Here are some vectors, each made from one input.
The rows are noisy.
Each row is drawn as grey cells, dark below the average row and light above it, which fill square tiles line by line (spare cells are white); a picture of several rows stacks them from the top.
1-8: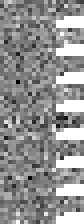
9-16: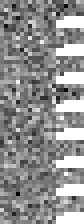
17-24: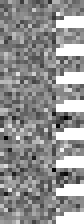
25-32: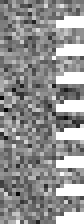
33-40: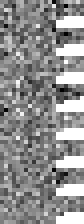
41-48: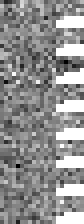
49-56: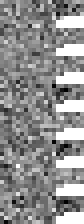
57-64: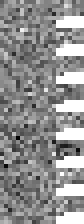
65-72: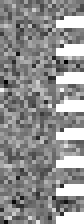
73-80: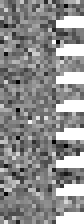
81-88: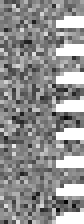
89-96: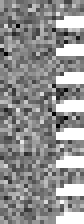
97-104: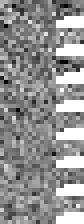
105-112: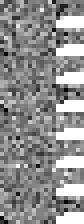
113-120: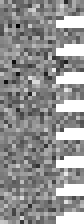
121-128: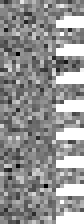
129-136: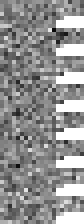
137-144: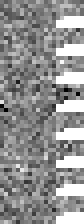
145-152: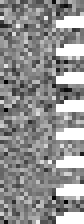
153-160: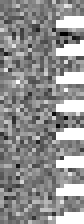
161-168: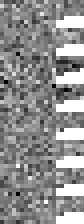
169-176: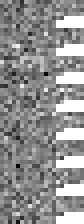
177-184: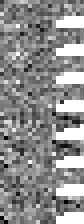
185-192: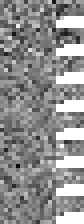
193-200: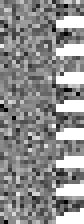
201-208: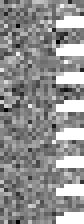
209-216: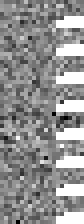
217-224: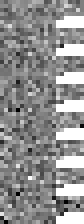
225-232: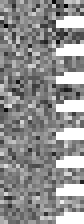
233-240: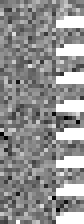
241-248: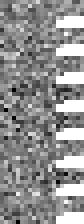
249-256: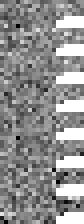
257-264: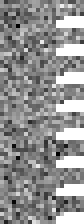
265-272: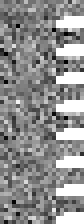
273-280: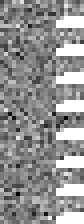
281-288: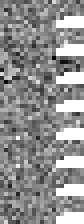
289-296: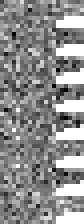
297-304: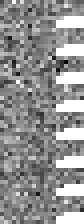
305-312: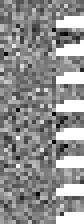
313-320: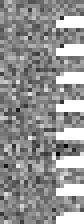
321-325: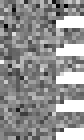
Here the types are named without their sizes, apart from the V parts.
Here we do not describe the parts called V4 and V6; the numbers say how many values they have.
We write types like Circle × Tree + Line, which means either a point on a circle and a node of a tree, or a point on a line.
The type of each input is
Bool × (Line × V6 + V4).
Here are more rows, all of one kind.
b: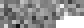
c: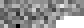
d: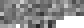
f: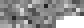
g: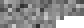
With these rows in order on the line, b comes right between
c and f.
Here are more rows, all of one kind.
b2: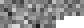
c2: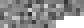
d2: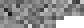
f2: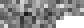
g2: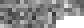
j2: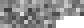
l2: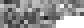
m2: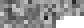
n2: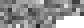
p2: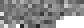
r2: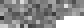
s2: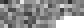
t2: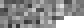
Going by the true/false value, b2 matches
c2, d2 and t2.
